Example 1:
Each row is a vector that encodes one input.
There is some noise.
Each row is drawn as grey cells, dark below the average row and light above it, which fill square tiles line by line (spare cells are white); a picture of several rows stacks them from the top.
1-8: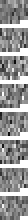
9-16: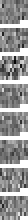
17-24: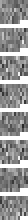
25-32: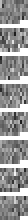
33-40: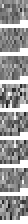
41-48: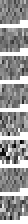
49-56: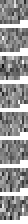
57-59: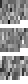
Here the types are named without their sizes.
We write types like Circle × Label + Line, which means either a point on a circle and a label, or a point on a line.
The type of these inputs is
Bool × Bool × Bool + Tree.
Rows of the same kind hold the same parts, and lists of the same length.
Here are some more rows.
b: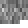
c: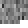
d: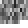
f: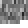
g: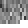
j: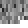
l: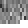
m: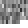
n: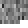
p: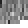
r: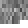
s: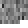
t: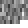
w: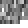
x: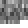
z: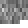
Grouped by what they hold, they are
b, c, d, f, m, n, r, s, t, w, x, z
g, j, l, p

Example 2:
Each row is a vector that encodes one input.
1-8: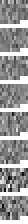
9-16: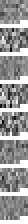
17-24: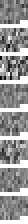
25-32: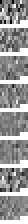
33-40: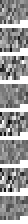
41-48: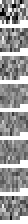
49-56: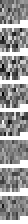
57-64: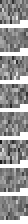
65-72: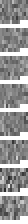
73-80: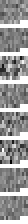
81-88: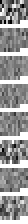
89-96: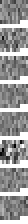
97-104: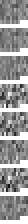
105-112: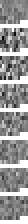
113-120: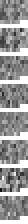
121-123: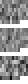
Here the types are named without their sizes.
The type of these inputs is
Bool × Bool × Bool × Tree.
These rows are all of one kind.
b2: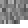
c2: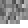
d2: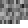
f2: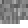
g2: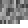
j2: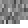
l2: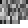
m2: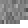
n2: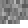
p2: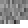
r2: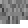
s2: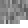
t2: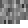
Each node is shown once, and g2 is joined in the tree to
j2.
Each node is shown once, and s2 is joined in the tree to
c2.
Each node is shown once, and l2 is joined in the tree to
b2 and j2.
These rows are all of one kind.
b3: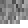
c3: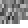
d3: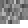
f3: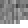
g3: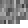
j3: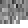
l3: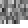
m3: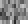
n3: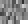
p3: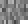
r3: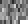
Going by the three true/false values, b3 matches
j3, n3 and r3.
